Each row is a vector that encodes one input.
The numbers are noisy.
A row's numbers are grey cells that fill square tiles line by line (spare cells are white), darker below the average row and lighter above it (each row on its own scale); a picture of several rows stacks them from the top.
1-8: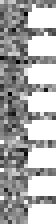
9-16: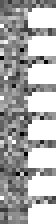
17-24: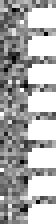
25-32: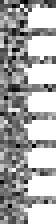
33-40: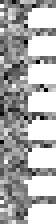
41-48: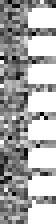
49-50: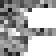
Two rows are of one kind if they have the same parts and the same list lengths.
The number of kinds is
2.
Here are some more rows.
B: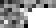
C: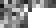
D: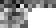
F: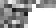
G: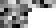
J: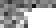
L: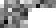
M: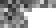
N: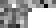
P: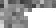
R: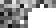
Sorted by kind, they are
B, C, G, N, R
D, F, J, L, M, P

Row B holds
a true/false value.
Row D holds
a point on a 6-point circle and a true/false value.
